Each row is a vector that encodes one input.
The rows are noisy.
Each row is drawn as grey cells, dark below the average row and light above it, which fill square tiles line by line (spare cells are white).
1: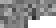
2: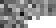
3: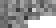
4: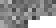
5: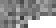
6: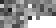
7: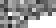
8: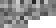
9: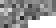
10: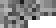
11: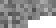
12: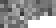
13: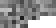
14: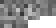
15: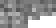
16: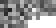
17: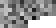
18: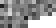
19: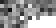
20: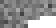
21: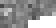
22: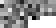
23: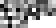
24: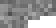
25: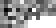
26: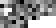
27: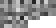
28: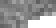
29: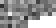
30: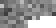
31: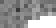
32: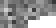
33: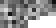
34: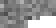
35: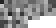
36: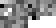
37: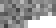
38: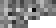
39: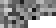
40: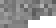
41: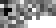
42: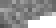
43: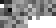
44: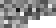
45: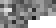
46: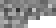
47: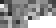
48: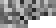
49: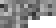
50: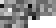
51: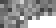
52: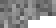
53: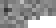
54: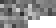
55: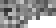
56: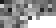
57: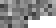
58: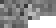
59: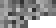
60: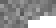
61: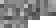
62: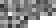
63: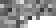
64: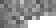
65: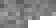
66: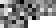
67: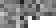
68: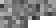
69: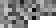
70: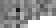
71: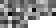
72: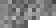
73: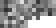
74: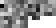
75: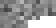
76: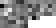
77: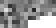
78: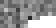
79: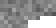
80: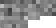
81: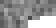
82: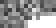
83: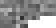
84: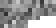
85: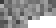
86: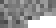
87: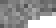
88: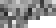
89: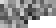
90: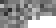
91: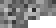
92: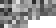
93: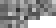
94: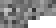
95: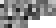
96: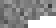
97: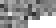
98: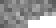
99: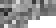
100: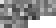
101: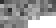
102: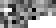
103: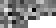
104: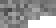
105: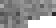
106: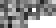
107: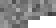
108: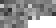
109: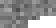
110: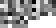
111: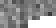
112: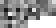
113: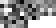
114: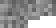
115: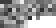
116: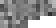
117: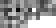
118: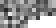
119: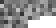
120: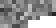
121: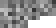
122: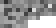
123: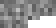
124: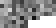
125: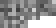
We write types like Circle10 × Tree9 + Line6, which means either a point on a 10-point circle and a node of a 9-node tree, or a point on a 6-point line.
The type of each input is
Bool × Bool × Bool × Bool + Unit.
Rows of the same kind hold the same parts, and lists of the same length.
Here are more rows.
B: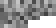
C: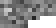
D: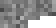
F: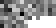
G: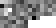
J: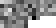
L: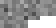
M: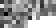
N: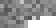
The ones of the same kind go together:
B, M
C, D, F, G, J, L, N

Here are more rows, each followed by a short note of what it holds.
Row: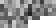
a fixed value
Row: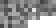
four true/false values
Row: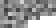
four true/false values
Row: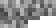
a fixed value
